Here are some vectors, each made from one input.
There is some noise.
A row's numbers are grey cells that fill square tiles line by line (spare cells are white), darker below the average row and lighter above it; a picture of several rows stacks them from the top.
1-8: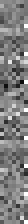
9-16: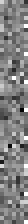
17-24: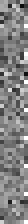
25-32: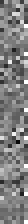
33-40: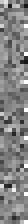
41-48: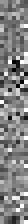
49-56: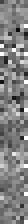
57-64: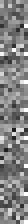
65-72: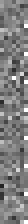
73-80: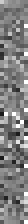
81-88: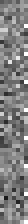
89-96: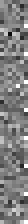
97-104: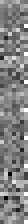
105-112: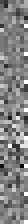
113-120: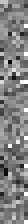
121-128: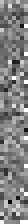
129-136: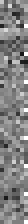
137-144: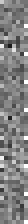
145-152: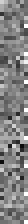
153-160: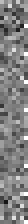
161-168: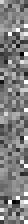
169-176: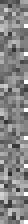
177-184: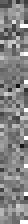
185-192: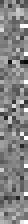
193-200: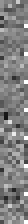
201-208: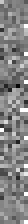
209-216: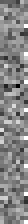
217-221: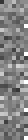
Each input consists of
either three true/false values, or a list of up to three points on a 10-point line.
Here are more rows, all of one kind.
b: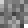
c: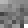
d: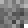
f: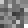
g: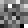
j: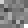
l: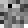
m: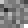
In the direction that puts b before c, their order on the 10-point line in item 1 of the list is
f, j, m, b, g, c, d, l.
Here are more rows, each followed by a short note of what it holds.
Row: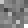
a list of three items
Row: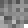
three true/false values
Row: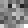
a list of two items
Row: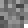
a list of two items
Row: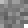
a list of three items
